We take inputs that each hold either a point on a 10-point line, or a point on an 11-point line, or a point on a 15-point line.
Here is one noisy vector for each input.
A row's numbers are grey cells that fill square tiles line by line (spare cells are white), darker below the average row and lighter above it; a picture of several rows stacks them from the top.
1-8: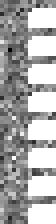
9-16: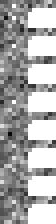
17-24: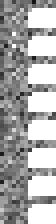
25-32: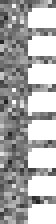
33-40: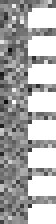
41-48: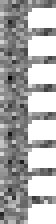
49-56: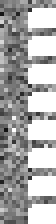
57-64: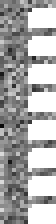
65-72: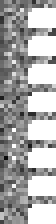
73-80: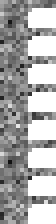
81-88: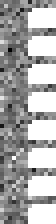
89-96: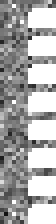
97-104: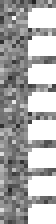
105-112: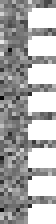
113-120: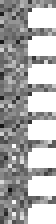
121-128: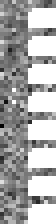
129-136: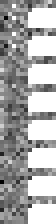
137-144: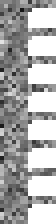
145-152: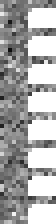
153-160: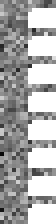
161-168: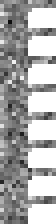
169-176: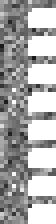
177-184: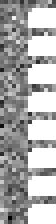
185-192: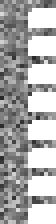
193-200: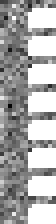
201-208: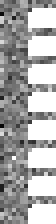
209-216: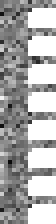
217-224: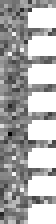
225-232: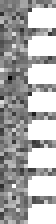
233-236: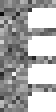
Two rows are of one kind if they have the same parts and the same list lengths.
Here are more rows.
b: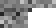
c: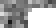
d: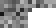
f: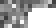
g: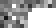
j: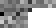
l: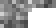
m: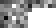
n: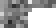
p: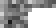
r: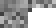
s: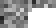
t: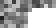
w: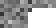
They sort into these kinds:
b, d, j, r, w
c, l, n, p
f, g, m, s, t

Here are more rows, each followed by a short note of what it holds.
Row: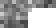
a point on an 11-point line
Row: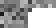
a point on a 10-point line
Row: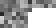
a point on a 10-point line
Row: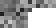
a point on a 10-point line
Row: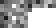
a point on a 15-point line
